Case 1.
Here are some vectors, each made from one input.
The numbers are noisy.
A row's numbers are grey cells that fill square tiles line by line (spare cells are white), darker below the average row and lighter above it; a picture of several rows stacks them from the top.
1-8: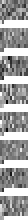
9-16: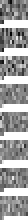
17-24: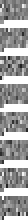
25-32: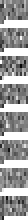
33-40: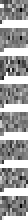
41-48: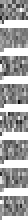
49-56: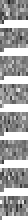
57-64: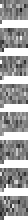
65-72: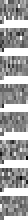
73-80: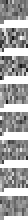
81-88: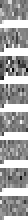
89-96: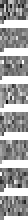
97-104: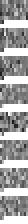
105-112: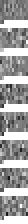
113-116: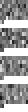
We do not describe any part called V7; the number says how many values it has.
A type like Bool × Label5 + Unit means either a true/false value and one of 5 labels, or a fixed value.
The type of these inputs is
(Bool × Bool × Bool × Bool + Unit) × Line9 × V7.
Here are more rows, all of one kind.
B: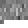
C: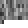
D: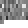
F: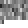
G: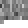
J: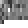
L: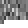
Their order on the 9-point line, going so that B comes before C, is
D, G, F, B, J, C, L.
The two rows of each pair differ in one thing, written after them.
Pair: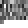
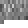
the value of V7
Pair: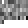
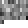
one of the four true/false values
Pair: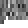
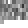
the place on the 9-point line
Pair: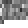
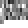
one of the four true/false values
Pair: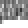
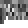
the place on the 9-point line
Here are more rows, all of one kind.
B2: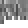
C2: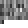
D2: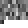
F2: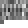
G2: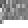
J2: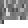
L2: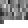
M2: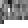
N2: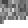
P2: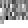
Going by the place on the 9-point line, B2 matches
G2 and N2.
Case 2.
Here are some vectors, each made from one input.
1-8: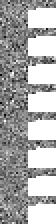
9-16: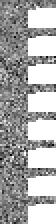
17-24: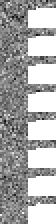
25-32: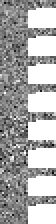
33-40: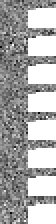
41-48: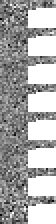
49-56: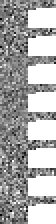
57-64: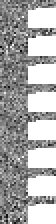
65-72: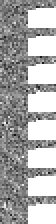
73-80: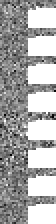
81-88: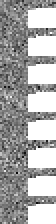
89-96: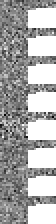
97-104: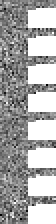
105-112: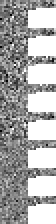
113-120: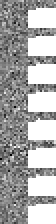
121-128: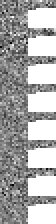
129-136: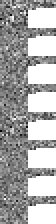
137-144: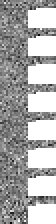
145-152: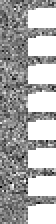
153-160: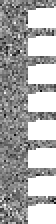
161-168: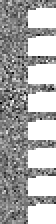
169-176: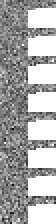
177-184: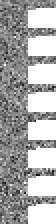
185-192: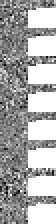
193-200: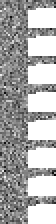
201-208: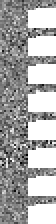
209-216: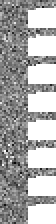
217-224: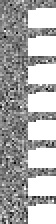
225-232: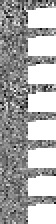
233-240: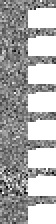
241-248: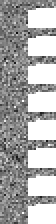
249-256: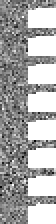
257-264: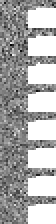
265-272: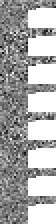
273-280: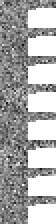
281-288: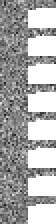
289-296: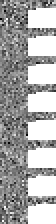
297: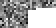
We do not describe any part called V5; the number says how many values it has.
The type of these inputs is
Bool × Bool × Bool × (Tree14 + Unit) + V5.
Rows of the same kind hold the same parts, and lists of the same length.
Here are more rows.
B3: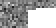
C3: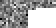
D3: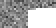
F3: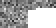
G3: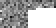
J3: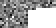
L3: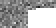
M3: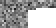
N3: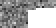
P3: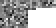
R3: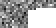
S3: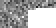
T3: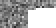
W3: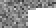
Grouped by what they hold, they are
B3, D3, L3, N3, S3, T3, W3
C3, J3, P3
F3, G3, M3, R3

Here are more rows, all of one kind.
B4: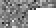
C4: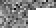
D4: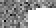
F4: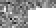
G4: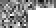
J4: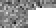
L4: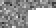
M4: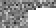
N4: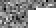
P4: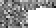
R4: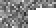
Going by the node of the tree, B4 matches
L4 and R4.
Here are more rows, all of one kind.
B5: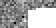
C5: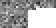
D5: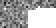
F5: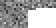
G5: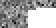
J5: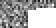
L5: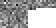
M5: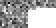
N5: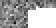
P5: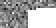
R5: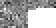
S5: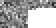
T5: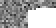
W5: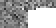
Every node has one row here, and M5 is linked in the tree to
N5.
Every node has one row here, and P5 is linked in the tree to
J5 and L5.
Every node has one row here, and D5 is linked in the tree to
B5 and F5.
